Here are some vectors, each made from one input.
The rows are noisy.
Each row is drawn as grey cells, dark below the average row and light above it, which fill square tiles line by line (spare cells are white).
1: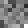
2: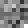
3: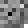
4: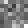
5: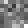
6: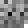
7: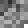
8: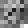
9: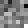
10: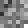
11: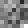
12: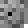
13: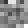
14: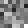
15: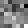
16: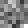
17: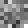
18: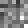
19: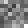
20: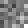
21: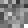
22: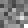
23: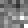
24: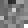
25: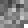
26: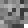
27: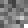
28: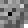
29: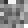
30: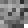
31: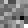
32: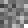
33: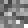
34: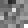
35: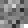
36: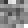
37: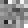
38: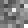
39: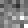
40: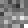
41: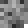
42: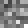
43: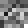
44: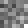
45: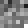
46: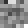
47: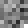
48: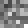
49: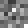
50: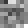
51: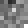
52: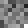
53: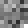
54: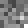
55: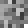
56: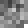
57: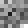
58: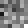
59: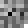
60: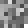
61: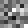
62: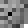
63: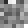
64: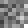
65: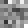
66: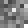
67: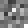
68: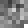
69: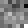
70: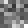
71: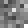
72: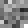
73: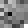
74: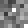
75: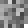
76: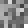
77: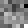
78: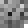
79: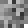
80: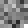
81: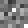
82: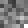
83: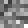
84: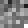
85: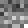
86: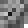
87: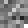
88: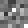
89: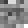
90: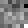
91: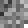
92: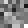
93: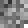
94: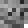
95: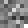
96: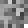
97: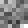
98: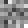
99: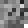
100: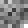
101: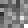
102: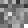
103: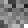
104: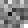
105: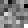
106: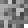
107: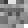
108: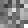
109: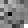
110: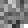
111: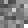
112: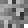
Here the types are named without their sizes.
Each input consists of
either four true/false values, or a list of points on a line.
